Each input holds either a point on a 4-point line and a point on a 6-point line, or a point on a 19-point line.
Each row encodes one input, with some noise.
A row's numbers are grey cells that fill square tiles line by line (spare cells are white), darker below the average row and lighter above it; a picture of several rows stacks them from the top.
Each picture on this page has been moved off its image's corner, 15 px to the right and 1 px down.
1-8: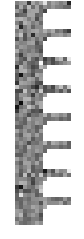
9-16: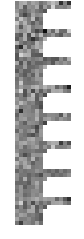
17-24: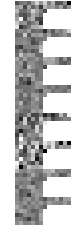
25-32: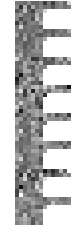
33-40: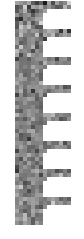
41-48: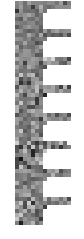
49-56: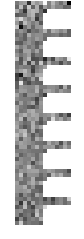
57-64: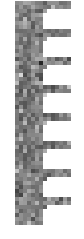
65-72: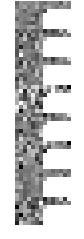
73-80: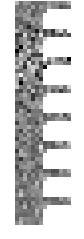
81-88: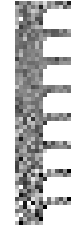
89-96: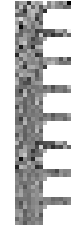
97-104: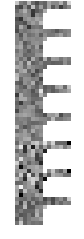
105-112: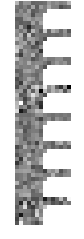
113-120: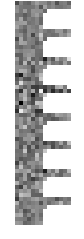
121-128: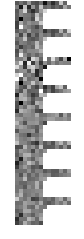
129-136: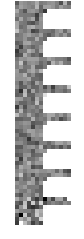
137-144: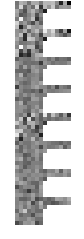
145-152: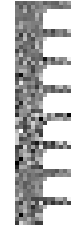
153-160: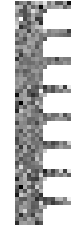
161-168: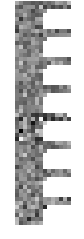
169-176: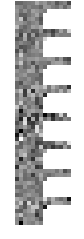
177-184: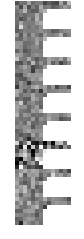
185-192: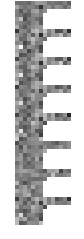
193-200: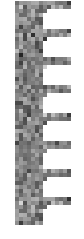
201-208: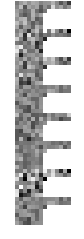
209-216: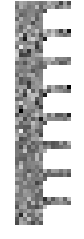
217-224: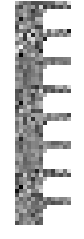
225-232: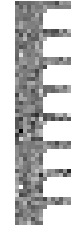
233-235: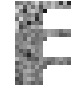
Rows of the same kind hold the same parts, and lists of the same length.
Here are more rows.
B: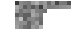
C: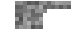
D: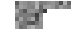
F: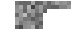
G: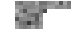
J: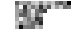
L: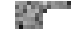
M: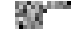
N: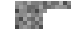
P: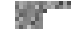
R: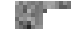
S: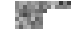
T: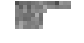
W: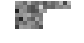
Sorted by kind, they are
B, T
C, D, F, G, J, L, M, N, P, R, S, W

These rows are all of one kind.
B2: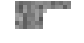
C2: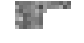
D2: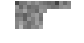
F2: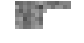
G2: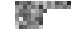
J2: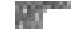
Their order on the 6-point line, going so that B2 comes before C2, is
B2, C2, F2, J2, D2, G2.
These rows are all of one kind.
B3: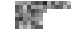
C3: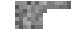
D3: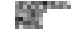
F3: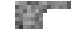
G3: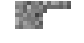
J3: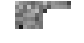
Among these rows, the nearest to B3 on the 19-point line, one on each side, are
D3 and G3.
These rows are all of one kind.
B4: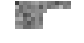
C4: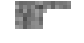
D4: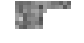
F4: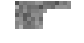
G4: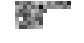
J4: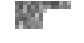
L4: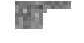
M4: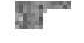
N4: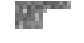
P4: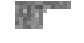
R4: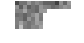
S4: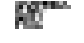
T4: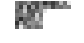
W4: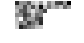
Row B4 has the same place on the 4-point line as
F4, R4 and W4.
